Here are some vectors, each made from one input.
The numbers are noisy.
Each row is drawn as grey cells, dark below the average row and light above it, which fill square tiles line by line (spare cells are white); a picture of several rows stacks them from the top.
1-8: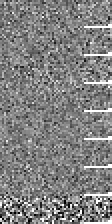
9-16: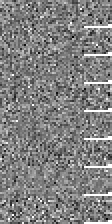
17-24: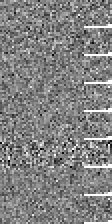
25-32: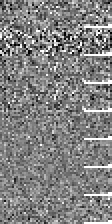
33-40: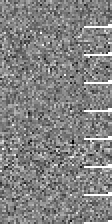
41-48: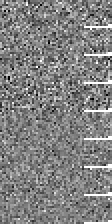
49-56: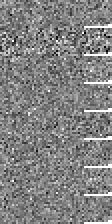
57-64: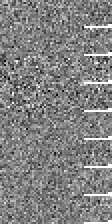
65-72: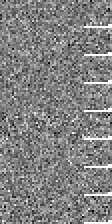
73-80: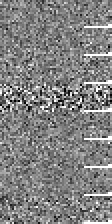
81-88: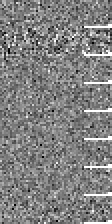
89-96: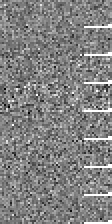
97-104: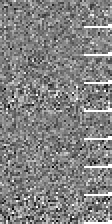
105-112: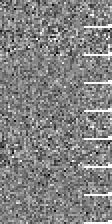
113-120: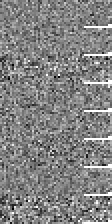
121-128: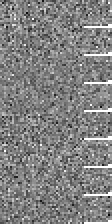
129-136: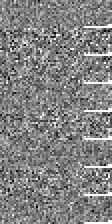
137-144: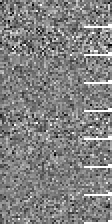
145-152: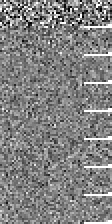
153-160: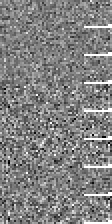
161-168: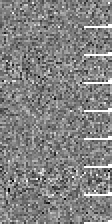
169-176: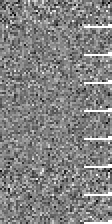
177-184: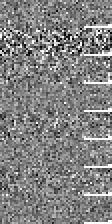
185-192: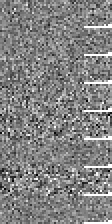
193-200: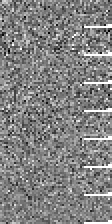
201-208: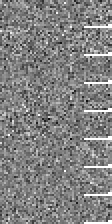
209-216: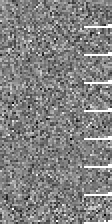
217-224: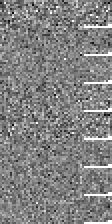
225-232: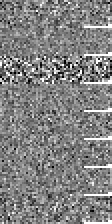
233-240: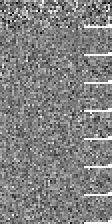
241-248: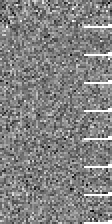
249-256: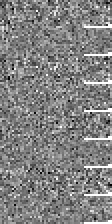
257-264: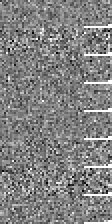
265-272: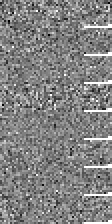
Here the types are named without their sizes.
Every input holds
a list of items, each a point on a circle and a label.
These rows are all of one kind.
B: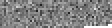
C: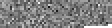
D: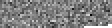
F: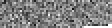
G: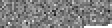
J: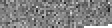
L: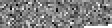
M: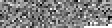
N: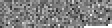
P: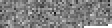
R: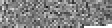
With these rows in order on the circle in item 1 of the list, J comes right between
B and D.
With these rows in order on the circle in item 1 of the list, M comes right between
B and P.
